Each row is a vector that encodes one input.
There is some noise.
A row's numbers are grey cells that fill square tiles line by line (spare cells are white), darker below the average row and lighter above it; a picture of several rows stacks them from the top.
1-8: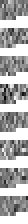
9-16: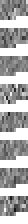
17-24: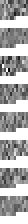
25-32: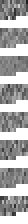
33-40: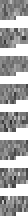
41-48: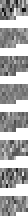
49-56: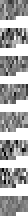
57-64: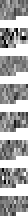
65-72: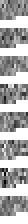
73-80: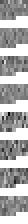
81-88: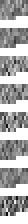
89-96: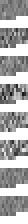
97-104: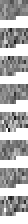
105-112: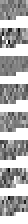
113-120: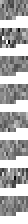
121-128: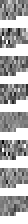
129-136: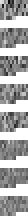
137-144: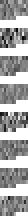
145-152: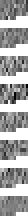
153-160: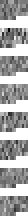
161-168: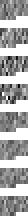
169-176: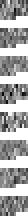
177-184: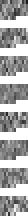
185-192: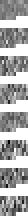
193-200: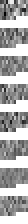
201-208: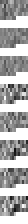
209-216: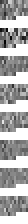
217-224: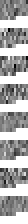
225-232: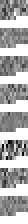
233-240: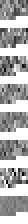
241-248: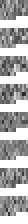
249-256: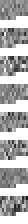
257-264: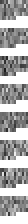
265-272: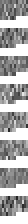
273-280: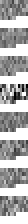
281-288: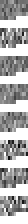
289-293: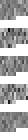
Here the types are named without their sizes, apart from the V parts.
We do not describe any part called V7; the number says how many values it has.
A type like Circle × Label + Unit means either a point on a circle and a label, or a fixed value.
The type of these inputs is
Bool × (Tree + V7) + Unit.
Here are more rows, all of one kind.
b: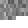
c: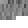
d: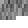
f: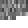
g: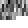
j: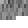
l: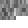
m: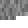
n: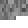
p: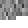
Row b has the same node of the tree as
f and p.
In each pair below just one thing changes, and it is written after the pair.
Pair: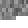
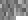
the value of V7
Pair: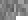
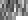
the true/false value
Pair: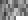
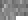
the true/false value
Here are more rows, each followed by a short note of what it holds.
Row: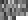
a node of a tree and a true/false value
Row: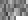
a node of a tree and a true/false value
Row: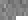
a node of a tree and a true/false value
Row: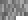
a true/false value and a value of V7
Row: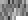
a node of a tree and a true/false value
